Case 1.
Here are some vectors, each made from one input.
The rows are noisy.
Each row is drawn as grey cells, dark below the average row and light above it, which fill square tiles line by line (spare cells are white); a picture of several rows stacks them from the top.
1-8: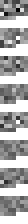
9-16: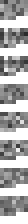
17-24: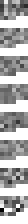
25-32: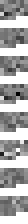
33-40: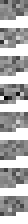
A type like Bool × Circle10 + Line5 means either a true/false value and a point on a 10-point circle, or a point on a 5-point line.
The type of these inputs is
List2(Circle5).
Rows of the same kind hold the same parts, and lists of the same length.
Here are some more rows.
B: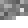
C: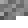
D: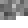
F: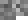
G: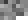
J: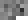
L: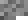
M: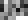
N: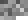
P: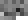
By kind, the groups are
B, G, N
C, D, F, J, L, P
M

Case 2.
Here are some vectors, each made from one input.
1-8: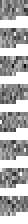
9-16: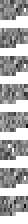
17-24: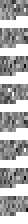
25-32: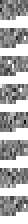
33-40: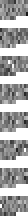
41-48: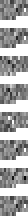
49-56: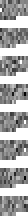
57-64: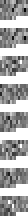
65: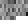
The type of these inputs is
Bool × Circle6 + Unit.
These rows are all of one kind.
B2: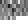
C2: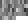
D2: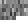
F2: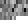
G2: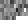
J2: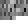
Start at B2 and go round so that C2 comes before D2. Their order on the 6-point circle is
B2, C2, F2, J2, D2, G2.
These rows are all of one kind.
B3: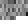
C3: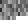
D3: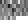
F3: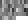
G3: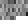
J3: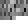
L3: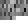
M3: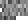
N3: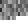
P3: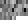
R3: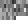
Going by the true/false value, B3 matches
G3, M3 and R3.
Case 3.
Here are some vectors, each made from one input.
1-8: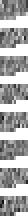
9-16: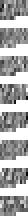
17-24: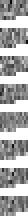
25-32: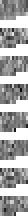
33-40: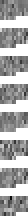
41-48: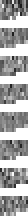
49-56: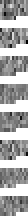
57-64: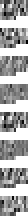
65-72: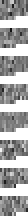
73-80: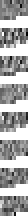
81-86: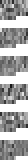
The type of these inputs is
Line6 + Tree12.
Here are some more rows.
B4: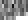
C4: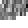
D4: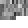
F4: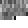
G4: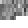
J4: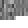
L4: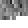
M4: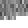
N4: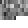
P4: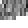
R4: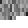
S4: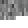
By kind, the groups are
B4, C4, D4, G4, J4, L4, M4, P4, S4
F4, N4, R4

